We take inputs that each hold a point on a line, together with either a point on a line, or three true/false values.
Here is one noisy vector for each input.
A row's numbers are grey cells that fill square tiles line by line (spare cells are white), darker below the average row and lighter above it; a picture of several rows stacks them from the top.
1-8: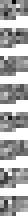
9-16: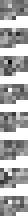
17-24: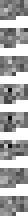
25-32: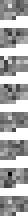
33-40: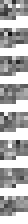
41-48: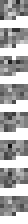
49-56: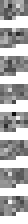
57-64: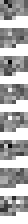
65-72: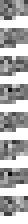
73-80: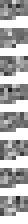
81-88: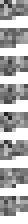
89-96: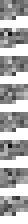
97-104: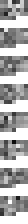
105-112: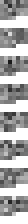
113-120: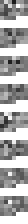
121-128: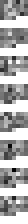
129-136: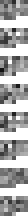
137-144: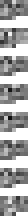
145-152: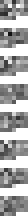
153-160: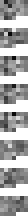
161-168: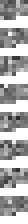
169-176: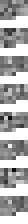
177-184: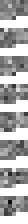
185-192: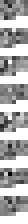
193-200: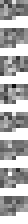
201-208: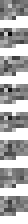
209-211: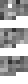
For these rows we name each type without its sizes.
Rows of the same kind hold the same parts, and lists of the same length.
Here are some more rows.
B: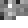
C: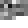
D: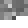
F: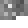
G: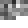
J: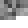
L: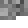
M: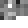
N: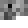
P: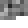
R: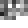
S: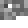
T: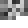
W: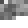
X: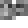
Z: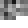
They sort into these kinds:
B, C, D, F, L, M, P, S, X
G, J, N, R, T, W, Z

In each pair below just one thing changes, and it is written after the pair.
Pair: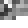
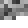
one of the three true/false values
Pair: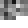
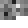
one of the three true/false values
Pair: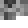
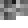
the place on the line
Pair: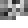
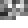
one of the three true/false values
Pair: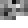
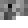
the place on the line
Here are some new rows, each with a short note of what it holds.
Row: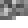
a point on each of two lines
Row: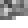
a point on each of two lines
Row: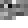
a point on each of two lines
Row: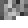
a point on each of two lines
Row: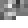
a point on each of two lines
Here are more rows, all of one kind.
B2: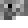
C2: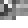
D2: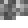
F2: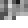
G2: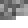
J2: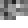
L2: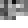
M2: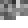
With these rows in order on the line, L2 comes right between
C2 and F2.
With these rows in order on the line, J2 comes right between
C2 and M2.
